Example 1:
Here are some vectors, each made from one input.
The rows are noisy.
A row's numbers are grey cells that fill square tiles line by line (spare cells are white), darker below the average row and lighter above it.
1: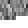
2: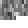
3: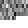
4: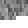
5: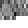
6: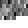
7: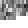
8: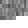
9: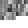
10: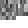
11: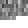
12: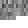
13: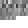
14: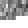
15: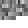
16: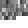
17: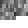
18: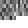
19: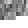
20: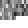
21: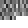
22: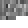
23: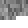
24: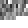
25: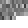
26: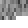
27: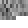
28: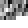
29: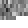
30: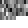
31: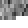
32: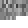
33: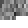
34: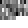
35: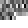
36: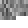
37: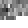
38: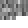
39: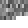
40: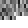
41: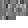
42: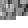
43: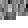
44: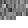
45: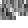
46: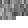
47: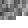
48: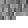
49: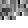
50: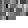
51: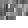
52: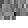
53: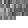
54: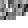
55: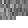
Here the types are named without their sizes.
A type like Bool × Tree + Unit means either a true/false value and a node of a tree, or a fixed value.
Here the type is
Circle.
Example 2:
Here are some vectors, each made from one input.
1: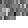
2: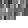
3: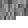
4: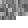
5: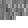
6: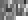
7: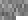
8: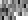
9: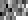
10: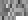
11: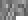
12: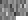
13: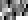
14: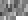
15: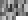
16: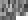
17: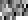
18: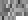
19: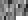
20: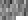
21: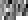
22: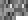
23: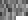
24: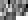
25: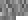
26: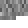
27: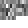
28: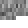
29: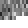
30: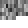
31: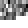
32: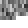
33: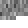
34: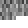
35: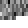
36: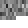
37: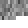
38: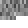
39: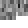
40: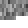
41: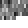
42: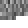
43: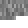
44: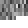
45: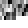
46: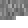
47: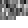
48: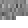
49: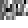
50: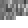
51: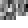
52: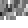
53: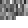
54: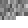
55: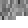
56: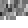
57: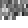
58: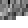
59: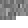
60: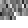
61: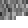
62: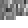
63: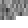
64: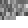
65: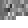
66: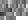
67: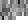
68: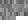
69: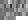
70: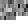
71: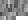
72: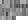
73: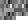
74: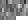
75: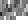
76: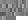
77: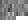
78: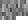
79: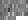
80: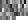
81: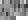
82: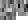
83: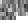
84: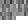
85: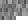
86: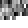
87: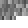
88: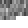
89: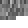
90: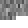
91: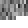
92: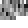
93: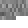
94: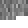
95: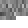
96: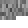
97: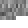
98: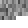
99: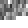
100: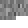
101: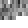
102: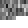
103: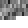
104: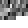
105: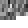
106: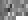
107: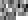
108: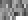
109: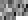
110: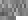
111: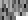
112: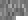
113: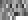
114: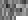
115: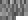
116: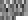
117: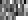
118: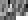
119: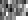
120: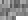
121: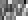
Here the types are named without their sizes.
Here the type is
Circle.
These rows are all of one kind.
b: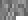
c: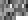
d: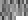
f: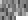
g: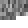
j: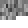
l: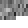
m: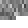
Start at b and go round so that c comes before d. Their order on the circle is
b, j, m, c, g, f, l, d.
